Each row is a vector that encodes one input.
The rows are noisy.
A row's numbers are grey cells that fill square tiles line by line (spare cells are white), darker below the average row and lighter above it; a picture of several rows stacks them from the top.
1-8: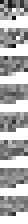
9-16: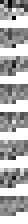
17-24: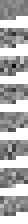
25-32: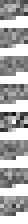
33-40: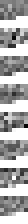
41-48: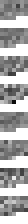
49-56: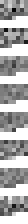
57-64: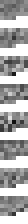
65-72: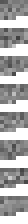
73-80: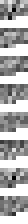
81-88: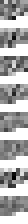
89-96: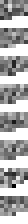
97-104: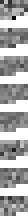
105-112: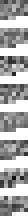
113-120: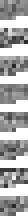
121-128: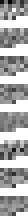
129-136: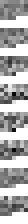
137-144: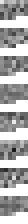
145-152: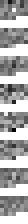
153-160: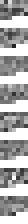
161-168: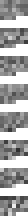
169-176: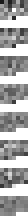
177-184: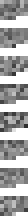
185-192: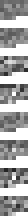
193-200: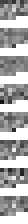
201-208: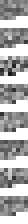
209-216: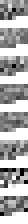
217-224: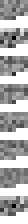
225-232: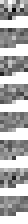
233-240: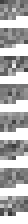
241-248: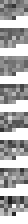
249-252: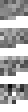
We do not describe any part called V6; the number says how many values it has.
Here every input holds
a point on a 7-point line, together with either a point on an 8-point line, or a value of V6.
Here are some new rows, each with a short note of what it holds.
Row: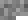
a point on a 7-point line and a point on an 8-point line
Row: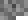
a point on a 7-point line and a value of V6
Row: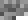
a point on a 7-point line and a point on an 8-point line
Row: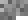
a point on a 7-point line and a value of V6
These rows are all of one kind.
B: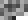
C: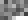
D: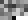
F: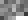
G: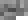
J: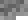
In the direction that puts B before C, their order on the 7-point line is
J, D, G, B, C, F.
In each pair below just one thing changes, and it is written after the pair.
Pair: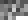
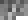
the place on the 8-point line
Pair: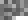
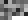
the place on the 7-point line
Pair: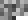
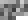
the place on the 7-point line
